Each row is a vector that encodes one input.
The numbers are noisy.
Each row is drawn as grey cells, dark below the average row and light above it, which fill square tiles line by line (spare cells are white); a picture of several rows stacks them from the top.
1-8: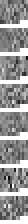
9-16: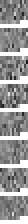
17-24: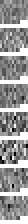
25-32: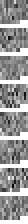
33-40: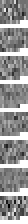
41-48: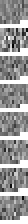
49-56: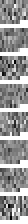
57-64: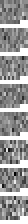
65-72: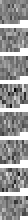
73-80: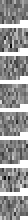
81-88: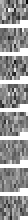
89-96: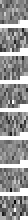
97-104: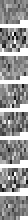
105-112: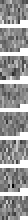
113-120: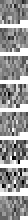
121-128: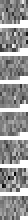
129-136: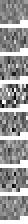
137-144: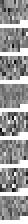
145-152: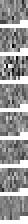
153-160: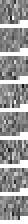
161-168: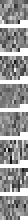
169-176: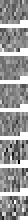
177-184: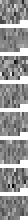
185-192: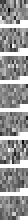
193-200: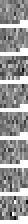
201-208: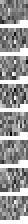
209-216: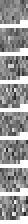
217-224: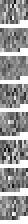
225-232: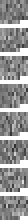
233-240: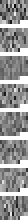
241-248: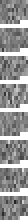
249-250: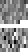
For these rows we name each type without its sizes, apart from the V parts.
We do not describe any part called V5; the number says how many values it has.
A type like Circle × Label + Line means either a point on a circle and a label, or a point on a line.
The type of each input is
Bool × (Circle + List(V5)).
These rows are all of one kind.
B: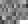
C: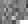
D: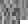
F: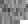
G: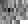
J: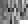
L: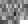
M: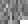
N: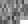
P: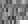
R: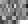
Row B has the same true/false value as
C, J, P and R.
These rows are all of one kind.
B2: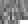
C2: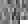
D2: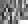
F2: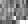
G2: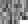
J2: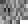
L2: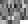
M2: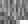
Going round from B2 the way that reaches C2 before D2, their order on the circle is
B2, L2, G2, F2, J2, M2, C2, D2.
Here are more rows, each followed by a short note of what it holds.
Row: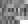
a true/false value, together with a list of one item
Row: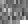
a true/false value, together with the empty list
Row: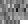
a true/false value, together with the empty list
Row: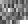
a true/false value, together with a list of two items
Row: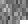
a true/false value, together with the empty list
